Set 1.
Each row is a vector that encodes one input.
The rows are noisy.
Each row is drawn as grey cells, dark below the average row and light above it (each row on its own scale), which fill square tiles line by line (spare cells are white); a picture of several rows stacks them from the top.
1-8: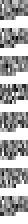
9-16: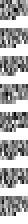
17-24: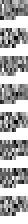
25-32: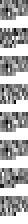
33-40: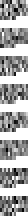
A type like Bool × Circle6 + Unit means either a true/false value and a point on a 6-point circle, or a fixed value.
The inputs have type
Line6.
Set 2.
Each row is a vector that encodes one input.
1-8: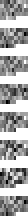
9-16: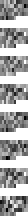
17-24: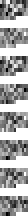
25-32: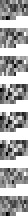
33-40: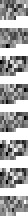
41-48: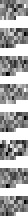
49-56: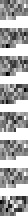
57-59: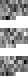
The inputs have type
Line5.
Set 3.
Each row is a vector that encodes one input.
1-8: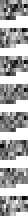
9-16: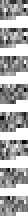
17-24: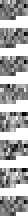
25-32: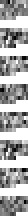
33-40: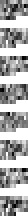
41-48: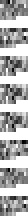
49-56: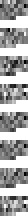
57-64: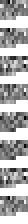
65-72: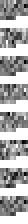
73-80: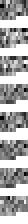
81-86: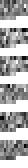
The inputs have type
Circle10.
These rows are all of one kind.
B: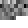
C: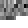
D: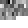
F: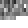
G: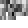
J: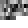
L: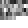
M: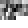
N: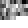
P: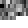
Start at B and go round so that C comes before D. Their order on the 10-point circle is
B, C, J, M, G, D, F, L, N, P.
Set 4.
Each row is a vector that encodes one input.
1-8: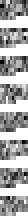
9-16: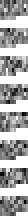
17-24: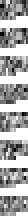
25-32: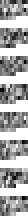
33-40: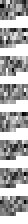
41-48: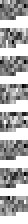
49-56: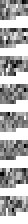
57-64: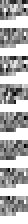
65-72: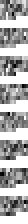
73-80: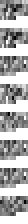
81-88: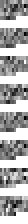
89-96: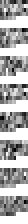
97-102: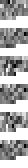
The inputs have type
Circle10.
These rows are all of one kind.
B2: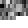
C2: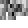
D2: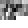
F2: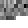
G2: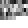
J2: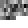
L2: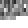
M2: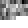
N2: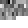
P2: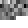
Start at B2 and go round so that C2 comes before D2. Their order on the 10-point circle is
B2, M2, G2, L2, N2, C2, D2, J2, F2, P2.
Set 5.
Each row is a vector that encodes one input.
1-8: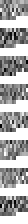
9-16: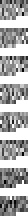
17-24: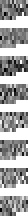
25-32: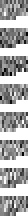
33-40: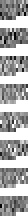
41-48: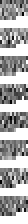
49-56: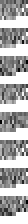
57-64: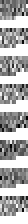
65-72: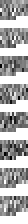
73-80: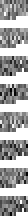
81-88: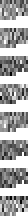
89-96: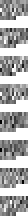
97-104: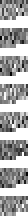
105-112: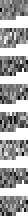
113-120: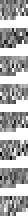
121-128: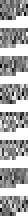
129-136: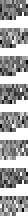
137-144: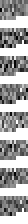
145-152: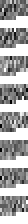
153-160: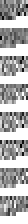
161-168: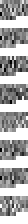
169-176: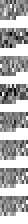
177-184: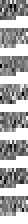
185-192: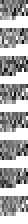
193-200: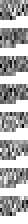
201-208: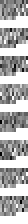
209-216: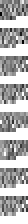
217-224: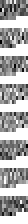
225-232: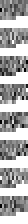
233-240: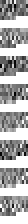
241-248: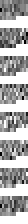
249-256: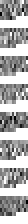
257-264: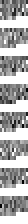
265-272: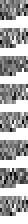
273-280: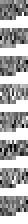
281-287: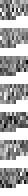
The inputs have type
Circle10.
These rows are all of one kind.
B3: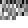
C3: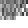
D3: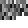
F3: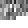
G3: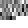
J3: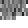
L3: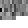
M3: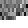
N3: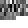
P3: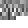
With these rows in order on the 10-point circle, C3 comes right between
B3 and J3.
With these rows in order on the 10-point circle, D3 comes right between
M3 and N3.
